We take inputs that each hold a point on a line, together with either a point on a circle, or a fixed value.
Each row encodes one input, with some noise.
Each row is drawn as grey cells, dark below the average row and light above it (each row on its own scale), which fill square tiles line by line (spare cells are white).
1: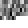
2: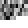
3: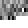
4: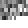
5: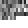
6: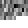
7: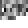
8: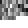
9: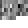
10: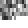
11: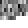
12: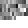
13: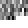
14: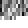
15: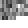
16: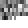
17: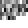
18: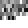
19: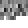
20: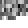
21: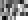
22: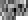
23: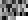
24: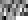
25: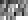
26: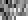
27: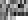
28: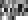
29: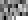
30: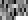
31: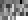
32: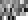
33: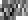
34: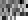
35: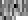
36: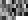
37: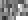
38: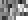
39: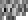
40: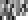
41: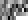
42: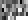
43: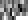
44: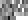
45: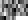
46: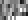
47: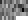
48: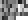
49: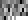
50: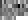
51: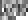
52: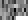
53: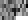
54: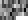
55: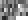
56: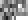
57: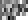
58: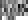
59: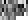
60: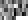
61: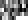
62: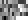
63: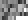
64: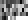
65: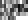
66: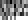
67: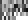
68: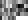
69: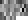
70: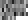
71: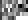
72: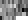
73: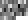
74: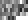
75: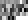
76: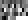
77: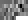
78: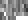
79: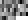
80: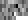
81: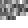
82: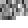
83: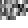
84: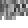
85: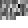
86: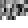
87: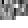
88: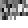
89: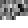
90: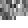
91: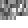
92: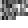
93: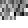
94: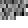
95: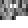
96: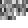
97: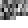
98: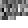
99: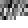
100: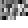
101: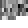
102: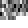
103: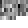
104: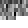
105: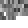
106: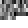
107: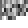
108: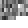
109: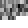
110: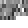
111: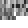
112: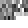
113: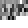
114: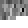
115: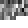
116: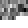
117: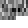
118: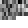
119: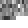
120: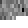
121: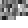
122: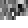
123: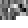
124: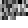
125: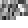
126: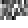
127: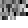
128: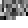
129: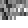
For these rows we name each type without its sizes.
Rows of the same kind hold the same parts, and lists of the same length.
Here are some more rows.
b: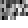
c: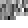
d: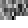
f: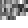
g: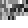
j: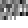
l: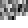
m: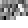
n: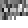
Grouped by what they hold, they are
b, d, g, j, l
c, f, m, n

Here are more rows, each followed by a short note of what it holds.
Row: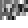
a point on a line
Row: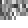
a point on a line
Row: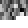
a point on a circle and a point on a line
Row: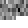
a point on a circle and a point on a line
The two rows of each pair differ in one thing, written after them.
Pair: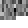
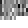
the place on the circle
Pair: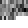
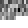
the place on the circle
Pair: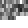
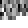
the place on the line
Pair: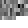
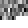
the place on the line
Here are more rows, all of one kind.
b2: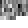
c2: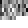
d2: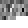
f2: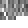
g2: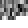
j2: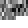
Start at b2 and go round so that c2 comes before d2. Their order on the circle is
b2, c2, d2, f2, g2, j2.
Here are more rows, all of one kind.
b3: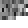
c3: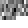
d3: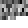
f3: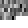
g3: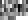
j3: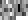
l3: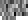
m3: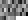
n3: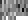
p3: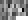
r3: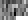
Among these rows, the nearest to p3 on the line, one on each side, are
g3 and l3.
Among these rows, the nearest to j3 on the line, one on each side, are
m3 and n3.
